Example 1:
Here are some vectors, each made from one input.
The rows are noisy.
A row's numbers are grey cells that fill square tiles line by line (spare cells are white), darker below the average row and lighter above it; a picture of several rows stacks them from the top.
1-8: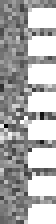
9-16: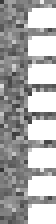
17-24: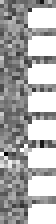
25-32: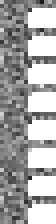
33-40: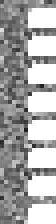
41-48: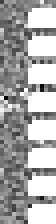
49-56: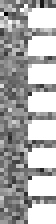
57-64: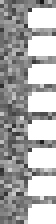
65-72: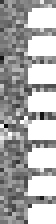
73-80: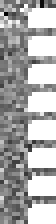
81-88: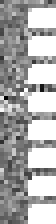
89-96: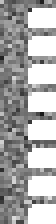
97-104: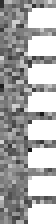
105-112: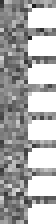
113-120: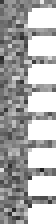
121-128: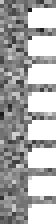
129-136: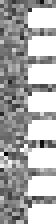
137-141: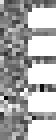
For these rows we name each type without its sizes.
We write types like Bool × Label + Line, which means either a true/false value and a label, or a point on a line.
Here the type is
List(Circle).
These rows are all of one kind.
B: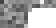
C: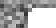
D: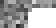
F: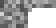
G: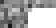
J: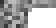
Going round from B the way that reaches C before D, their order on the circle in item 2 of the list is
B, C, F, G, J, D.
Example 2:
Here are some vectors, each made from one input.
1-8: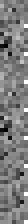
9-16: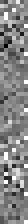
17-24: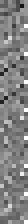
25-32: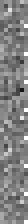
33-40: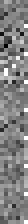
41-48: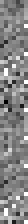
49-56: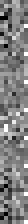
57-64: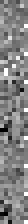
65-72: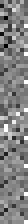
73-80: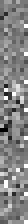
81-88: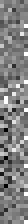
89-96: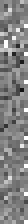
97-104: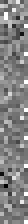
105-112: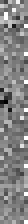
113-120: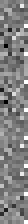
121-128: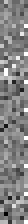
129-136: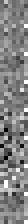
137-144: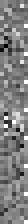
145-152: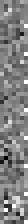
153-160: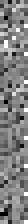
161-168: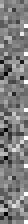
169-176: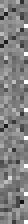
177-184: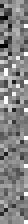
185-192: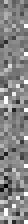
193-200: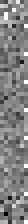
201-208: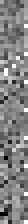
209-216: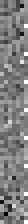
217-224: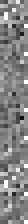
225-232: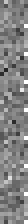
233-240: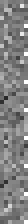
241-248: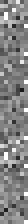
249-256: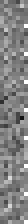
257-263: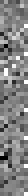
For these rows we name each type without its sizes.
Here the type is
Bool × (Tree + Unit).
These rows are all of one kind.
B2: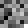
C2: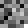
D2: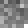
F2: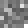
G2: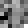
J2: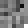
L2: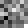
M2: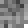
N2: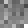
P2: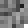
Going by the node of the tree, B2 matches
C2, J2 and P2.
